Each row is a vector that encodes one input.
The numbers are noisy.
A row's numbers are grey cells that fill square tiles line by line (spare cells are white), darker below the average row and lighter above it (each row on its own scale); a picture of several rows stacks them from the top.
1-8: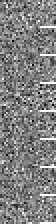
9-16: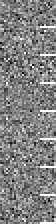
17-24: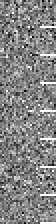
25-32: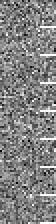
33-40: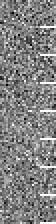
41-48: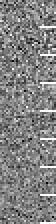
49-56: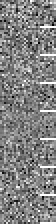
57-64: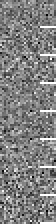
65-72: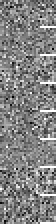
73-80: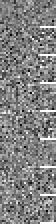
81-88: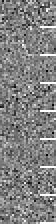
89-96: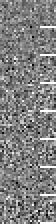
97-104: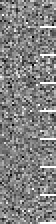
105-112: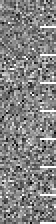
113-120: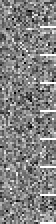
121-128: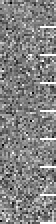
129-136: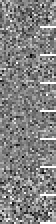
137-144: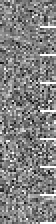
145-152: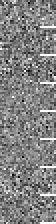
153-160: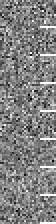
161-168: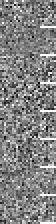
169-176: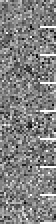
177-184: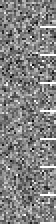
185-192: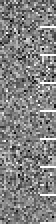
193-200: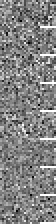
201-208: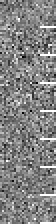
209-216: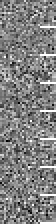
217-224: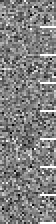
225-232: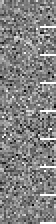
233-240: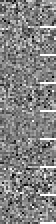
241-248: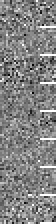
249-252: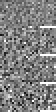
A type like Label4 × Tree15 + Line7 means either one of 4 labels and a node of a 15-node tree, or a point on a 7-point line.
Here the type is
Bool × Line10 + (Label5 + Line7) × Line6 + Tree10.
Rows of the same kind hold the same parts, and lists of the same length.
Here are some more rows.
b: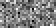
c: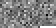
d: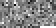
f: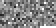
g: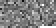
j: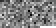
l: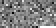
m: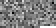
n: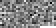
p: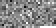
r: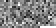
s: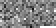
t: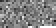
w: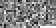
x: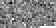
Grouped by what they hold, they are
b, g, s
c, j, n, r, w
d, l, m
f, p, t, x

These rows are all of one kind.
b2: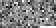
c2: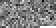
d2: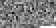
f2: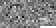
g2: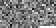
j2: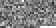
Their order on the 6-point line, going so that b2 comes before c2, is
d2, j2, b2, g2, f2, c2.
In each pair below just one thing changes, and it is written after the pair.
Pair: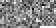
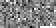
the label
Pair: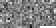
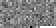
the label
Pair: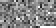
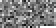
the place on the 6-point line
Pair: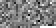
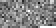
the place on the 6-point line
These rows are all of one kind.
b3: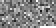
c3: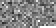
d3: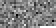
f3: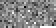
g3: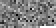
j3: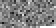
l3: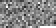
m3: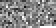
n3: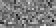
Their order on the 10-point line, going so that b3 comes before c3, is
d3, n3, b3, g3, l3, j3, m3, c3, f3.
